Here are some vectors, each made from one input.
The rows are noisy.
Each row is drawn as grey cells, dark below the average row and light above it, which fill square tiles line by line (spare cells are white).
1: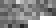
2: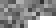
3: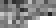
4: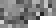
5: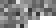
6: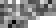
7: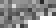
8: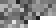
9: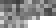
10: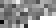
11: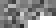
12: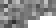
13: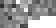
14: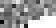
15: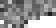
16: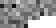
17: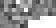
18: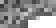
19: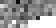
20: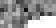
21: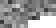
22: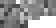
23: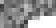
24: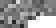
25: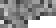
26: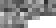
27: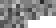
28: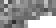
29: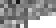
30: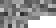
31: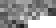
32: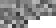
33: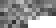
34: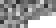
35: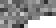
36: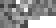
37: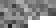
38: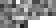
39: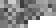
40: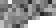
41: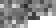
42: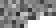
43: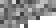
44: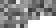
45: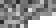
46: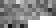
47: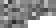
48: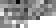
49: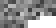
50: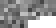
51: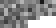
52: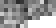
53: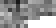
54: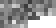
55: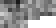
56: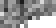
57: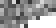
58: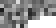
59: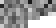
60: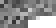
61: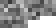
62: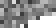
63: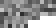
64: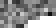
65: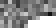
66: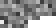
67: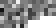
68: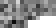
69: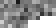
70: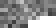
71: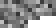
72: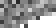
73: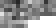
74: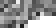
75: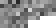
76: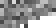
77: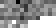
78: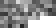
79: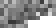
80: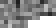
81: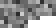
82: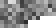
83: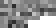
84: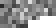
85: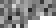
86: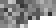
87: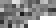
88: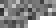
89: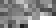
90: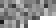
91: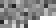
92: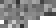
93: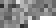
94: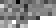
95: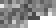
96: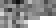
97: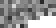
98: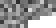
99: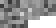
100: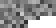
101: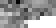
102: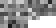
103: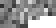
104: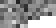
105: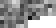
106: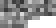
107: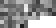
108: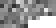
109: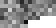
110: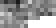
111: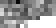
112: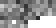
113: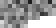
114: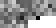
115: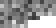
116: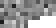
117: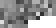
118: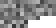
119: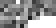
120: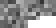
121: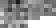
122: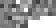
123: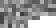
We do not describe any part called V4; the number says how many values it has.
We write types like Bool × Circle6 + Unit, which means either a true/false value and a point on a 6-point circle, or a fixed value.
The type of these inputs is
Bool × Circle8 × (Line7 + V4).
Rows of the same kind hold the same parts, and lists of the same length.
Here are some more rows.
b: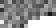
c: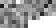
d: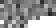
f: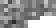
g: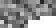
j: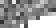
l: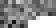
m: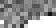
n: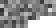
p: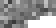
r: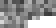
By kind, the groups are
b, d, g, l, m, n, r
c, f, j, p

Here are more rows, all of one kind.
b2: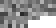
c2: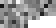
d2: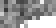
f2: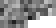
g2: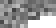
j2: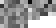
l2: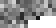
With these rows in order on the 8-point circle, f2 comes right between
g2 and l2.
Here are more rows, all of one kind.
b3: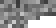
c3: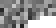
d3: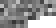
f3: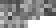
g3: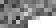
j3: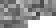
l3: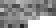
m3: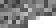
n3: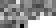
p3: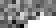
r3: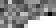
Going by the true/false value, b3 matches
f3, j3 and l3.
